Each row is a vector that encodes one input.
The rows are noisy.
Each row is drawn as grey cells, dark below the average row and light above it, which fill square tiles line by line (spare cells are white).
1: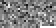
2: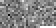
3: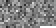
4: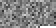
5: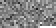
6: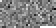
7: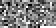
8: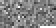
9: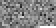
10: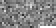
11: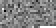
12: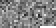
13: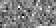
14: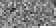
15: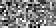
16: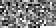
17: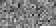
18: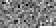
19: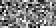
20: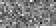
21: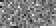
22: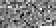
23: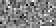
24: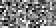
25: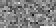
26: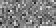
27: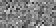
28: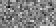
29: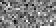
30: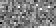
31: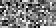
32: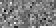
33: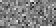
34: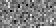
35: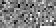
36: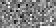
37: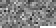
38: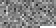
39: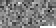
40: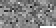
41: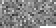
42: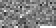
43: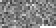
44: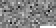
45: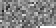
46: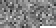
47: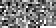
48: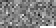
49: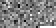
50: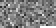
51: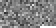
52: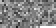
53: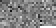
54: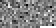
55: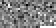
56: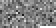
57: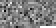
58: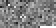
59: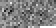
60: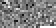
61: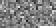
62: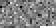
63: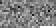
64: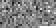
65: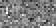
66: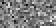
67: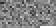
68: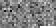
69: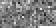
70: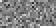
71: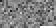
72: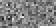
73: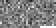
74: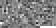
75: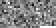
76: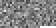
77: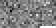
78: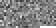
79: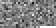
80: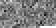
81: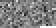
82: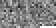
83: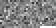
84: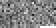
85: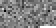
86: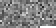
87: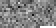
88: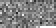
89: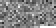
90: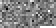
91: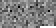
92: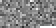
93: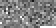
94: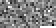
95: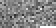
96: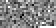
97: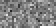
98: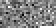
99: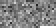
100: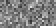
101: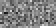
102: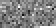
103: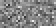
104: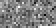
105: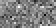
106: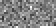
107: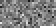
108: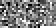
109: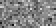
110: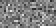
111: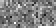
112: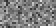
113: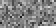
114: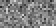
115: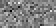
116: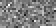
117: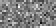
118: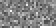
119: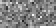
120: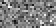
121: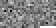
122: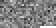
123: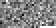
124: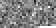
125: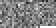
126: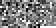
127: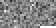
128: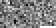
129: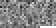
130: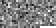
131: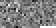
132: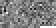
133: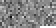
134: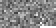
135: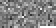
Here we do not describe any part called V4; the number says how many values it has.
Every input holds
a list of up to three items, each a true/false value and a value of V4.
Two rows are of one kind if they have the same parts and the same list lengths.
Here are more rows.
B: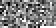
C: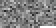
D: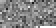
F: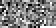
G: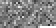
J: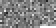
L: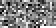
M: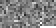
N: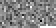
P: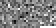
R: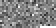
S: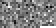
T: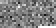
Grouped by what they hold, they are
B, F, L
C, M, N
D, G, J, R, T
P, S

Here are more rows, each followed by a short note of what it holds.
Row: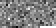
a list of two items
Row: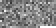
a list of three items
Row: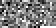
the empty list
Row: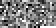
the empty list
